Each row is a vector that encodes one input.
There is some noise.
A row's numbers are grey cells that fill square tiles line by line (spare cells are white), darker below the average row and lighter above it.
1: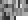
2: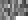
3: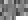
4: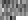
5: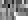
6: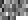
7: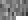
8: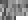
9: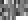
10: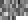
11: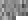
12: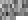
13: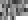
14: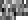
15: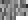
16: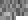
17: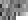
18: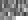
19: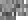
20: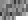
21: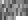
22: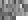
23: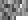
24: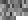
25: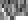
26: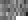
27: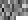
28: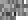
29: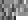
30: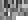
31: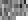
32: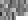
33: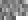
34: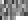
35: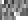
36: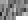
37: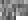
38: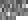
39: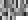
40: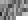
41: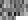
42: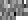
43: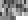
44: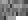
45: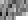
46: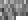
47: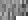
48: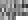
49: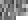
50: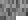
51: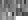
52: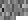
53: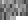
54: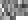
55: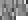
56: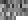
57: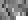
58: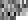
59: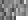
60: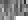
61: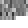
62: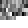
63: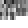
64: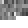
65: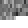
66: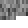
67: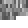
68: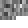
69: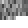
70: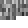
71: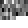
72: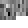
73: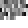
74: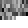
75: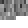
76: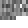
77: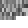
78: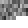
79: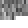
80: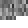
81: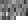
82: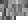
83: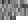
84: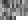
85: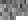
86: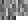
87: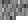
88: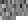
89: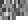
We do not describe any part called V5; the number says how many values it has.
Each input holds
one of 4 labels, together with either a point on a 6-point line, or a value of V5.
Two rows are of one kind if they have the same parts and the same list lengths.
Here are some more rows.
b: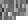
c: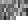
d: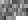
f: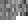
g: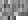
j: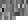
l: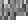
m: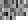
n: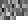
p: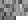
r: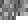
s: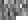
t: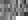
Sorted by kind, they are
b, c, d, f, j, n, r, t
g, l, m, p, s

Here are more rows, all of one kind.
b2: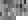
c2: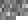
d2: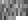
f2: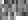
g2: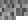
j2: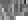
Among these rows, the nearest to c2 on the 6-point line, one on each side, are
g2 and j2.
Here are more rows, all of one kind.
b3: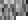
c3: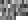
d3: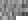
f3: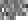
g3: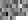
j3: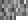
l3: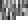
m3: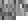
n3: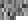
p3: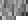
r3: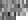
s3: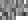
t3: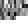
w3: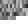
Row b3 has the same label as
g3, m3, t3 and w3.
